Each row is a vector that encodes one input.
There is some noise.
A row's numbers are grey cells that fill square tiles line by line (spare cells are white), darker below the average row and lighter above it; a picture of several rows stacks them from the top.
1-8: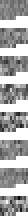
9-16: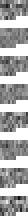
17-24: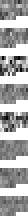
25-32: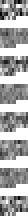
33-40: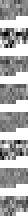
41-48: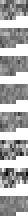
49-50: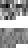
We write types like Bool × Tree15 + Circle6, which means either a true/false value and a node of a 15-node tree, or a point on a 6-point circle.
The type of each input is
Bool × Tree7.
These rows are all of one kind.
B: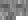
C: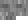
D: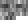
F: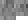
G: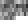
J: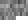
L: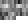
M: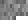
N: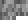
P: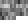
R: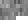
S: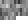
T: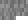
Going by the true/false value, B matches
C, D, M and N.
